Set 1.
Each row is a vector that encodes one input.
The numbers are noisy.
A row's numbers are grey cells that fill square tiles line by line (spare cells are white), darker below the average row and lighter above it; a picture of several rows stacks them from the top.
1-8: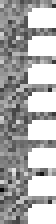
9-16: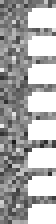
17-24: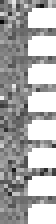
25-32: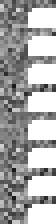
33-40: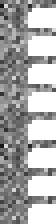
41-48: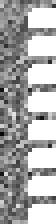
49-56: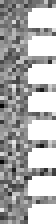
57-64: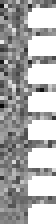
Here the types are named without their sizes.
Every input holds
a node of a tree.
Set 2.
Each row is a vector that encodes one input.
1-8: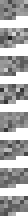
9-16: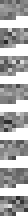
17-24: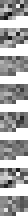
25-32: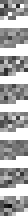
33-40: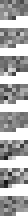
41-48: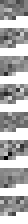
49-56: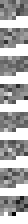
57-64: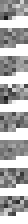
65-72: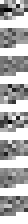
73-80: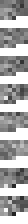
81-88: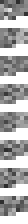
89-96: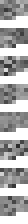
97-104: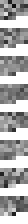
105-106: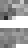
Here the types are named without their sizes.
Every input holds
a point on a line.
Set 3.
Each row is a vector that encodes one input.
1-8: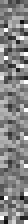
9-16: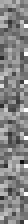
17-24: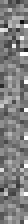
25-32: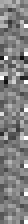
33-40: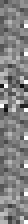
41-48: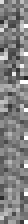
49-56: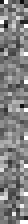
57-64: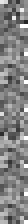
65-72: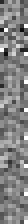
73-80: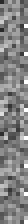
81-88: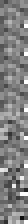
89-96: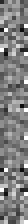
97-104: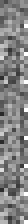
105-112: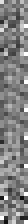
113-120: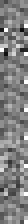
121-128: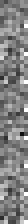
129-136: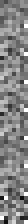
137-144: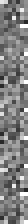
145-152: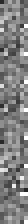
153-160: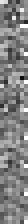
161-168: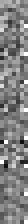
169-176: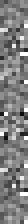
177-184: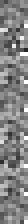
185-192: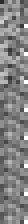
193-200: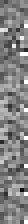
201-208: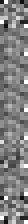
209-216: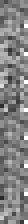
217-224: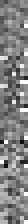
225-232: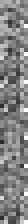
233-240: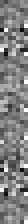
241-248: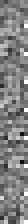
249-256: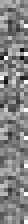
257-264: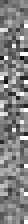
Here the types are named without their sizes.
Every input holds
three true/false values.
